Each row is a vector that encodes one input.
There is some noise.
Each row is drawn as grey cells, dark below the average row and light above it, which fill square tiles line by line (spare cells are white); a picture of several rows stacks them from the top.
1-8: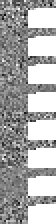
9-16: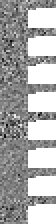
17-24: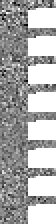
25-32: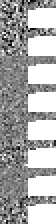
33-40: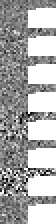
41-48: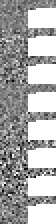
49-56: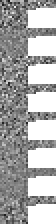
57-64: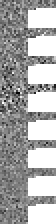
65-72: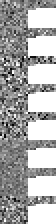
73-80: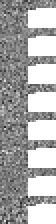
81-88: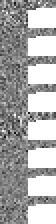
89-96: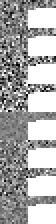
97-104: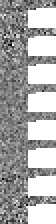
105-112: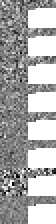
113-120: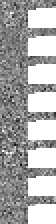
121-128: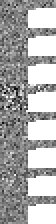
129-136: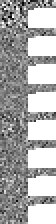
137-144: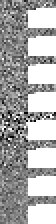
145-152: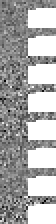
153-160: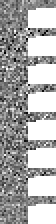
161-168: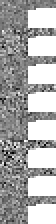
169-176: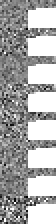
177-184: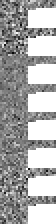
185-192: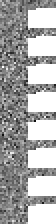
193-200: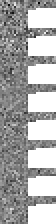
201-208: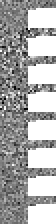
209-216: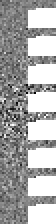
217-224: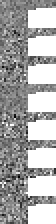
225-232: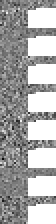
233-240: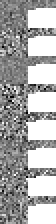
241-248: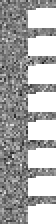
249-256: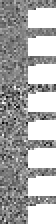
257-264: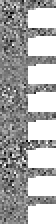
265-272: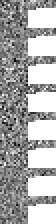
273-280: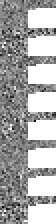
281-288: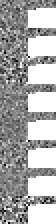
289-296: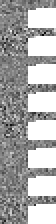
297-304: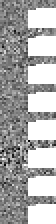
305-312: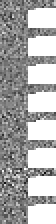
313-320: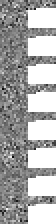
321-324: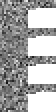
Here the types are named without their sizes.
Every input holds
a point on each of two lines, together with either a fixed value, or a node of a tree.
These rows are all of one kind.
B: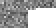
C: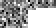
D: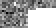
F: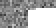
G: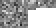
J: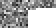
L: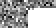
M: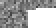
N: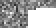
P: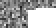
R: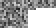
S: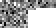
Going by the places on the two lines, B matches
J and M.
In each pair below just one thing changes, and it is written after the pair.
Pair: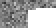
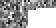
the node of the tree
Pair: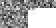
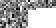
the place on one of the two lines
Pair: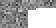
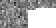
the node of the tree
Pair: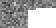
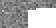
the place on one of the two lines
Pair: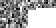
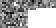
the node of the tree
